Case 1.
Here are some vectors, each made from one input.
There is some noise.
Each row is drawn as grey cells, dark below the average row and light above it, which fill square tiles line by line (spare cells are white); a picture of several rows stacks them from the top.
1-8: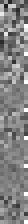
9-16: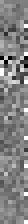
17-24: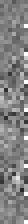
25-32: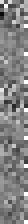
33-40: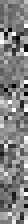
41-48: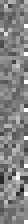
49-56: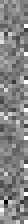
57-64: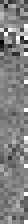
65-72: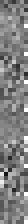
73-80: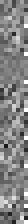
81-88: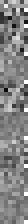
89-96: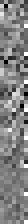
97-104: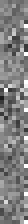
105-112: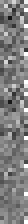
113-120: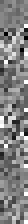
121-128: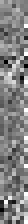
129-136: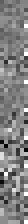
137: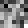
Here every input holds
a point on an 11-point line.
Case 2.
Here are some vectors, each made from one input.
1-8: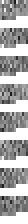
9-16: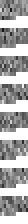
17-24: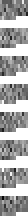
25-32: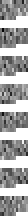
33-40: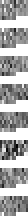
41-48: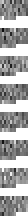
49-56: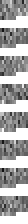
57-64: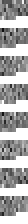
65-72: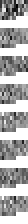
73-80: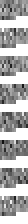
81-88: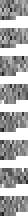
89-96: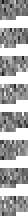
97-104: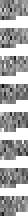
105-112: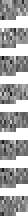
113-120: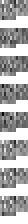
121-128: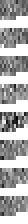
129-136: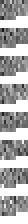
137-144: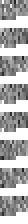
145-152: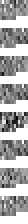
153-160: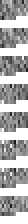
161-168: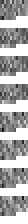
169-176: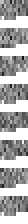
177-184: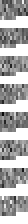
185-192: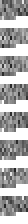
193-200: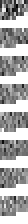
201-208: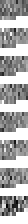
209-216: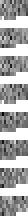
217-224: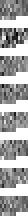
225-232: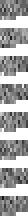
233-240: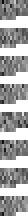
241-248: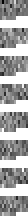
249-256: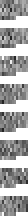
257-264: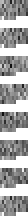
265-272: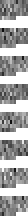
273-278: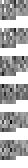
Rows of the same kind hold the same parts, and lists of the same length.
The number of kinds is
2.
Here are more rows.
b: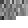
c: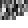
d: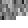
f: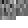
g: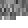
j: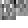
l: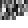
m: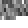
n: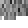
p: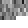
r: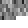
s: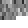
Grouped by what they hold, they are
b, d, f, g, j, m, n, p, r, s
c, l

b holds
three true/false values.
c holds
a fixed value.
